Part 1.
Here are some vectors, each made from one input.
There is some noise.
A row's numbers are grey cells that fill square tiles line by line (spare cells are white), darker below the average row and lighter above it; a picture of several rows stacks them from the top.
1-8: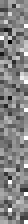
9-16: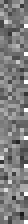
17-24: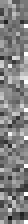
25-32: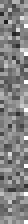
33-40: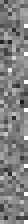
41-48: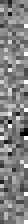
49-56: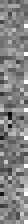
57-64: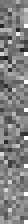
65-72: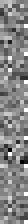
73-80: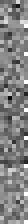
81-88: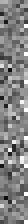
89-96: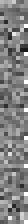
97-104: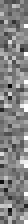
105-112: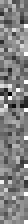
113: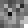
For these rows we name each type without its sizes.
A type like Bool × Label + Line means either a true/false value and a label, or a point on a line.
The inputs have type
Circle × List(Line).
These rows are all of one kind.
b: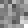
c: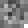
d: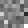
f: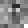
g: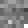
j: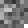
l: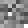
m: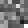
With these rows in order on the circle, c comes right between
j and m.
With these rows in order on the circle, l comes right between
b and g.
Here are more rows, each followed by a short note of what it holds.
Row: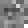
a point on a circle, together with a list of two items
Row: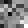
a point on a circle, together with the empty list
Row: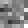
a point on a circle, together with a list of one item
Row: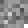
a point on a circle, together with a list of two items
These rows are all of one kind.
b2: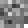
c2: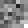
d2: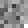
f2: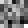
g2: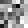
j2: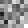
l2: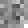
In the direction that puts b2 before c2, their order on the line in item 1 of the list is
f2, b2, c2, g2, j2, l2, d2.
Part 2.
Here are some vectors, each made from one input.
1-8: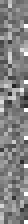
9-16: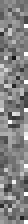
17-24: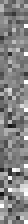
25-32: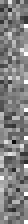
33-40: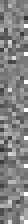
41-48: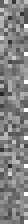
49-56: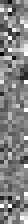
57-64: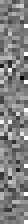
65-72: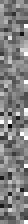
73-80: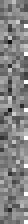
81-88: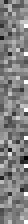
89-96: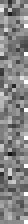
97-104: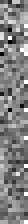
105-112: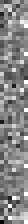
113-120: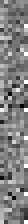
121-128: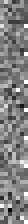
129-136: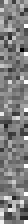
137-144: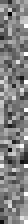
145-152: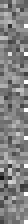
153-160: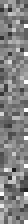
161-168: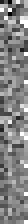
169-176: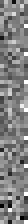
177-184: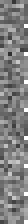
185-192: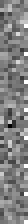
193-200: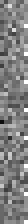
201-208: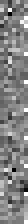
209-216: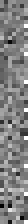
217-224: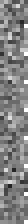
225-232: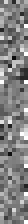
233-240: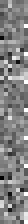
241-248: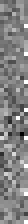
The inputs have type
(Circle8 + Line9) × Line9.
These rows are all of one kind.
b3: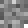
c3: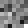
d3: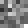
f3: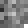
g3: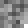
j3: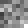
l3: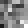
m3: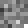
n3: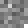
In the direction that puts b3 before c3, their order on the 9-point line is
f3, d3, m3, j3, b3, l3, n3, c3, g3.
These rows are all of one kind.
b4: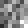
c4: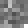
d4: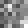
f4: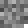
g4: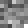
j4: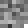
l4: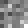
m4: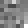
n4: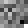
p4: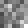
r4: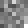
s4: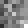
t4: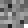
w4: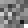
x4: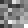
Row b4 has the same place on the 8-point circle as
c4, d4, l4 and p4.
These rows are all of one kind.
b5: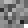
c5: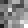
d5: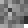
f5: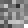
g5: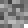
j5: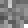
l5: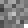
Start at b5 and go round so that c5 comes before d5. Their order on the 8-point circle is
b5, l5, c5, j5, d5, g5, f5.
